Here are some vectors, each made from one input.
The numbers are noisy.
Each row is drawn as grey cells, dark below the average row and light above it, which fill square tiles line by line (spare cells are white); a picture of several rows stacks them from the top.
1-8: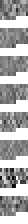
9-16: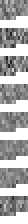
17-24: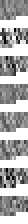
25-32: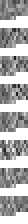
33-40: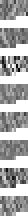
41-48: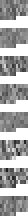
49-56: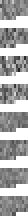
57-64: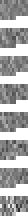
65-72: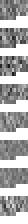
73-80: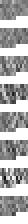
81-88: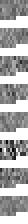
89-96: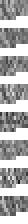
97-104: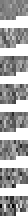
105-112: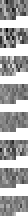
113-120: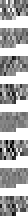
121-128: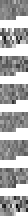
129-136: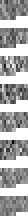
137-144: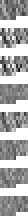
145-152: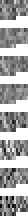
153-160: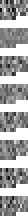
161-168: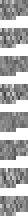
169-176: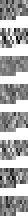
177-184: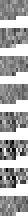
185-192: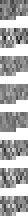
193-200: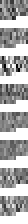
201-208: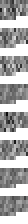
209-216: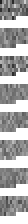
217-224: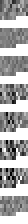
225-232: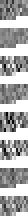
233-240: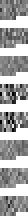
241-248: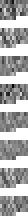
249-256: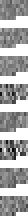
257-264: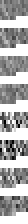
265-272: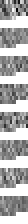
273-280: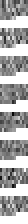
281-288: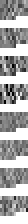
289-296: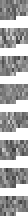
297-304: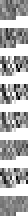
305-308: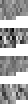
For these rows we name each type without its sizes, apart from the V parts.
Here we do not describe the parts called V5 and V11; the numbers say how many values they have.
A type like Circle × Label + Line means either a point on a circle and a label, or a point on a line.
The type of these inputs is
((Circle + V11) × V5 + Line) × Tree.
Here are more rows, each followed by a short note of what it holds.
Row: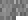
a node of a tree, a value of V5 and a value of V11
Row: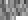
a node of a tree, a value of V5 and a value of V11
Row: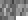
a point on a circle, a node of a tree and a value of V5
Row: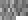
a node of a tree, a value of V5 and a value of V11
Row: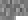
a point on a circle, a node of a tree and a value of V5
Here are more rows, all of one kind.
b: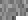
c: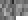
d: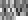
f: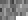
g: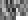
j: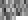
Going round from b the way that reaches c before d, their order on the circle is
b, f, j, g, c, d.
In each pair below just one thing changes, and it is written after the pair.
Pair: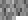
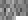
the value of V5
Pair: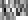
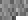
the value of V5
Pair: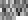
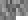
the node of the tree
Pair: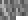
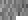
the value of V5
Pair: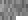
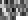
the value of V5
